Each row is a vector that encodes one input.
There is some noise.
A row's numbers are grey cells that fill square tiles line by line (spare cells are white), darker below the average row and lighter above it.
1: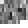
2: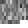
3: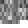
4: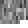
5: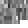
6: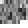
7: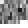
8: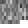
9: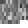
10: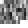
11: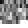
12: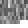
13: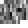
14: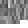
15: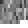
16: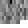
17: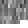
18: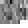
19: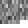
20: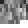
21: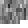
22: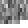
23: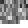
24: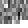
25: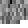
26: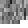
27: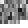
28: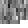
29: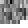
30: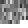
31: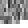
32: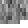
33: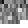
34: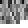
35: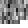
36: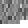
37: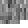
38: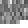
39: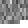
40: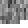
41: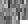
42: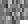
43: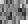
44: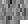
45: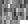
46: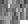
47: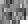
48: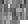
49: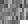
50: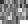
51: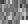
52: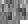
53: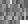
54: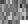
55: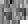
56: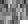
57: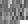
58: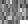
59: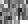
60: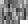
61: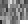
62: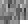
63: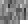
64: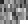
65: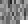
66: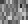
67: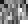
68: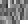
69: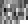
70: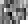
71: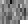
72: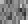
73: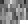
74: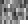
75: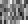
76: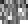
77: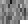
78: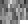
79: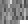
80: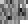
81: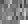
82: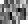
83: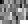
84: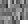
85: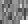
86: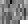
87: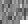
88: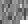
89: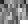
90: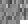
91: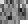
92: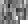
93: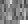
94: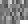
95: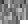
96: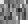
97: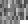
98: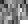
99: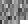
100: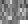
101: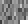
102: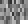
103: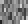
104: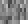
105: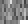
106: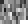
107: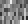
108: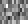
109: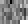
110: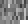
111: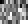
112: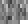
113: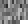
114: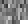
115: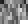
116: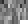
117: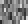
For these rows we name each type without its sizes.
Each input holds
a point on a line and a true/false value.
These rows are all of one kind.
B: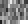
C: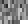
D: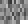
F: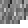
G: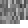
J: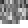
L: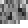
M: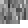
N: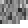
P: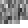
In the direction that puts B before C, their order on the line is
F, B, N, D, C, G, L, P, J, M.
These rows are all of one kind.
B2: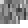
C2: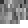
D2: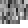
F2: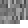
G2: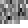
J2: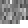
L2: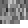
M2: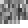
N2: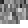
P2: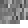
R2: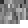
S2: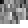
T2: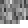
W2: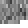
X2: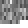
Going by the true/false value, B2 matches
D2, G2, M2 and W2.
